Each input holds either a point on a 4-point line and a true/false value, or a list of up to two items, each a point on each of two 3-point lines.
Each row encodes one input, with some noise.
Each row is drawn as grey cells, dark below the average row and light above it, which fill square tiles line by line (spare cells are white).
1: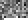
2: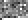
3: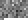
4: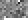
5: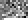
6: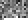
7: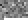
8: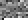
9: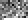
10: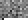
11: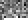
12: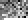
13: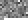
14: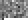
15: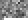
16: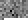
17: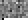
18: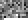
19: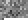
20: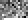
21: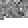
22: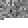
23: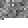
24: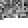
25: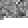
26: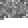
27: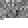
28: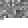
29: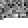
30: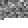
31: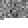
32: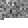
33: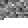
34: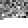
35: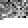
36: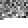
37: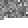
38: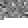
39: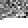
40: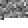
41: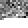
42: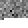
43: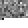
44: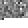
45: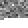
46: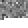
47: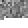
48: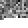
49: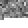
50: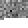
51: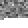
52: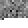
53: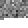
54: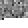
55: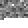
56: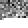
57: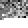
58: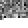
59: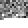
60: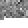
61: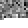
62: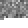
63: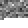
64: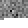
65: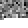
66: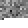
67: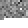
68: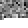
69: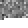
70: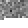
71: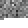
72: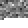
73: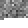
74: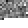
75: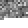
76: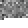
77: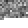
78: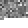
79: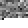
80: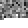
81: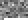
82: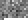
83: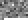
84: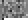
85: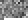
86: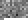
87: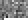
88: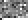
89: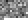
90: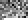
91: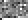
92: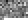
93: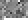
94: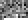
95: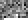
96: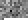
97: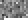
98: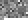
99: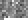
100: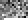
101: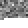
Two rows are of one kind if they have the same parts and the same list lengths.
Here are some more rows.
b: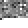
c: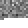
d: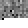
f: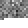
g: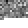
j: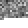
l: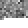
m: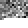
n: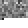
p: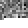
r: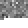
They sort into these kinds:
b
c, d, f, l, n, r
g, j
m, p

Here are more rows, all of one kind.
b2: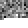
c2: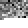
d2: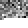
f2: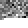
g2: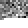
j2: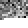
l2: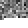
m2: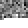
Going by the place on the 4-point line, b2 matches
f2 and g2.
